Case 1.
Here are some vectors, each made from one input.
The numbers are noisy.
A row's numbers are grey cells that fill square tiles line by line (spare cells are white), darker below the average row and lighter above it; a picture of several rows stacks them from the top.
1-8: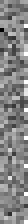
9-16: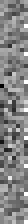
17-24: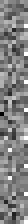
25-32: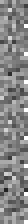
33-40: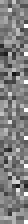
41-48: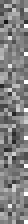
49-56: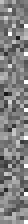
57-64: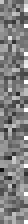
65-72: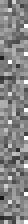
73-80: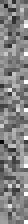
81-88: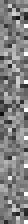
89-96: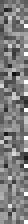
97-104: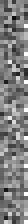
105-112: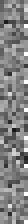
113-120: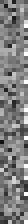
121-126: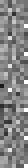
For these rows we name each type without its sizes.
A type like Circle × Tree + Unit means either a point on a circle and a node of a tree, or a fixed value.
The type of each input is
Bool × Bool × Bool × Bool + List(Line).
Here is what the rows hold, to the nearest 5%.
About 45% of them hold four true/false values. The rest are lists of points on a line.
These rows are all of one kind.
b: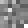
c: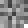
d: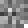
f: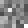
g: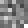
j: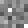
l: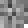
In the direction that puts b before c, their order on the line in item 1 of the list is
g, b, f, j, l, c, d.
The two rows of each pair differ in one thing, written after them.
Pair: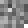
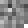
the place on the line in item 2 of the list
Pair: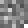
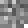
the place on the line in item 1 of the list
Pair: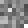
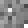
the place on the line in item 2 of the list
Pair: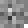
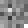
the place on the line in item 1 of the list
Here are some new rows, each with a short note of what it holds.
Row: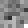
a list of one item
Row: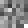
a list of two items
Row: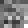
four true/false values
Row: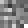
a list of two items
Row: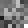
the empty list
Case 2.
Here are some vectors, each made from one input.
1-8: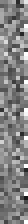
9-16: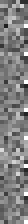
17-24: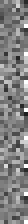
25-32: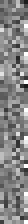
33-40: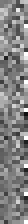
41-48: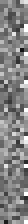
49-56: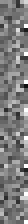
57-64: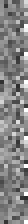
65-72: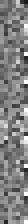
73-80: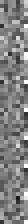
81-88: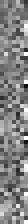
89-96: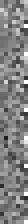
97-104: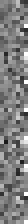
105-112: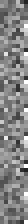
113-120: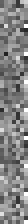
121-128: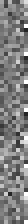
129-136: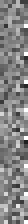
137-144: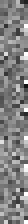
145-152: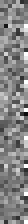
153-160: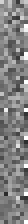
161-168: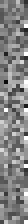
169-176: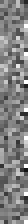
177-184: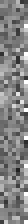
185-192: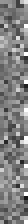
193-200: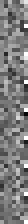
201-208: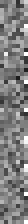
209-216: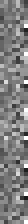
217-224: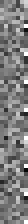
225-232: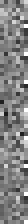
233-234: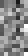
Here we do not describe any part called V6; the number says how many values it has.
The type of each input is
Line4 × Line8 × V6 + Line10.
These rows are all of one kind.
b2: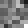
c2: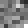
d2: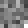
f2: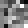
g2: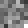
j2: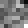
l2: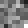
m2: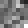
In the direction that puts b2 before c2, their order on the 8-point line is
m2, b2, f2, j2, c2, g2, l2, d2.
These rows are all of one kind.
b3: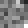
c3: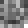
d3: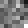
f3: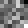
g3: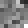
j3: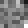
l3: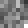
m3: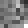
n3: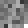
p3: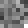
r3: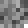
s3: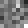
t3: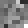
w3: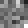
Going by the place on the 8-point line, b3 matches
d3, f3 and l3.
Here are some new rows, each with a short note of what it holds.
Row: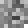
a point on a 10-point line
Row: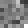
a point on a 4-point line, a point on an 8-point line and a value of V6
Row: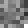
a point on a 4-point line, a point on an 8-point line and a value of V6
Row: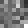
a point on a 4-point line, a point on an 8-point line and a value of V6
